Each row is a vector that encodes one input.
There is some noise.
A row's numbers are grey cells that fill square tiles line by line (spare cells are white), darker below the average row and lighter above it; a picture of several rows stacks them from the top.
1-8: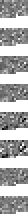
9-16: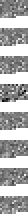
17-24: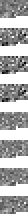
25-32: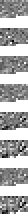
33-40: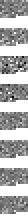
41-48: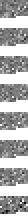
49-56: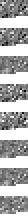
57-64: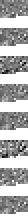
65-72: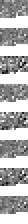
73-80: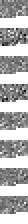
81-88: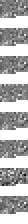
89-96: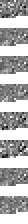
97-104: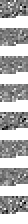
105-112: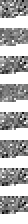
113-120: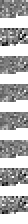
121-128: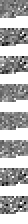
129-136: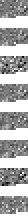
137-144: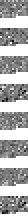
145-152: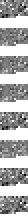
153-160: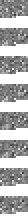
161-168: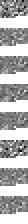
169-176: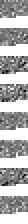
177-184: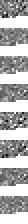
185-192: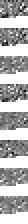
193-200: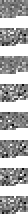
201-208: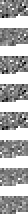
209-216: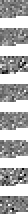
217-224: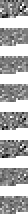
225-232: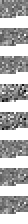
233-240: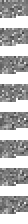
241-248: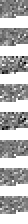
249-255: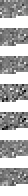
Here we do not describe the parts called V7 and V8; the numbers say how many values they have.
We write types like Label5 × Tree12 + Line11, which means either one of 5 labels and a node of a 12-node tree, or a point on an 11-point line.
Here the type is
Line6 × V8 + List2(Bool × V7).
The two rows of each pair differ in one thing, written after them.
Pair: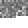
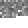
the true/false value in item 1 of the list
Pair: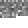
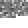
the true/false value in item 2 of the list
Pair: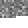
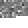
the true/false value in item 1 of the list
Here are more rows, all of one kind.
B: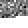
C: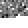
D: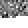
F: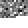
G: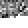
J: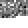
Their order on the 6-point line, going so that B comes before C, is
F, B, J, C, G, D.
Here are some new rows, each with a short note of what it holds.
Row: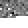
the empty list
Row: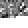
a point on a 6-point line and a value of V8
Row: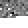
the empty list
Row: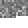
a list of two items
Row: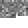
a list of two items
